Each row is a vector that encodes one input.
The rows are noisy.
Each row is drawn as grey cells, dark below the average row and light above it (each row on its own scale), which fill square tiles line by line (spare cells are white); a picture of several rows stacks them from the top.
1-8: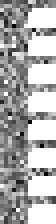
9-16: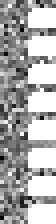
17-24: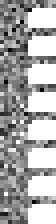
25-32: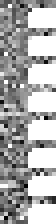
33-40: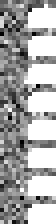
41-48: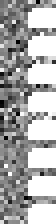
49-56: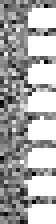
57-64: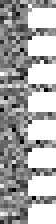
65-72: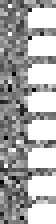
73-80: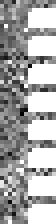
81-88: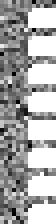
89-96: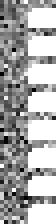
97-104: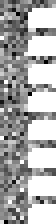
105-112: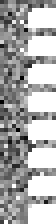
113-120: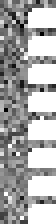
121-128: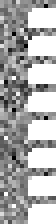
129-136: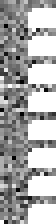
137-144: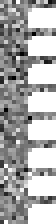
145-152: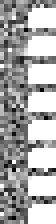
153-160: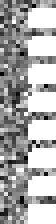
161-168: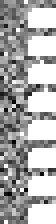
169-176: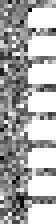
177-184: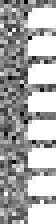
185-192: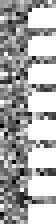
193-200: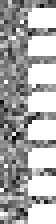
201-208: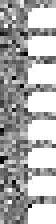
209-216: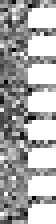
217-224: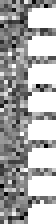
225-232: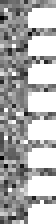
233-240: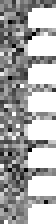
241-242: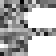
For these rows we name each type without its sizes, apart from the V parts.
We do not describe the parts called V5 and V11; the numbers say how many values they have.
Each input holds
either a node of a tree and a value of V11, or a true/false value and a value of V5.
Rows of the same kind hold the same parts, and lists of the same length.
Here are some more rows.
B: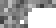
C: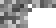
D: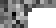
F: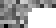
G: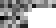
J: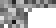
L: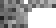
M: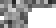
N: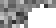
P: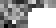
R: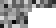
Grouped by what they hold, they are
B, C, D, F, G, L, P
J, M, N, R

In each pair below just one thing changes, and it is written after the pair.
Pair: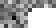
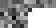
the node of the tree
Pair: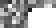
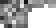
the value of V11
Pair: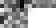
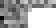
the value of V11
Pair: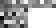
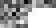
the value of V11
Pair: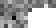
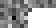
the node of the tree
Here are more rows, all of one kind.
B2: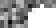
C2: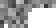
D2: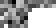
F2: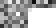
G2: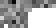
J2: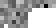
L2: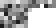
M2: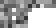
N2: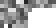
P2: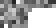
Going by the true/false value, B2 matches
L2 and M2.
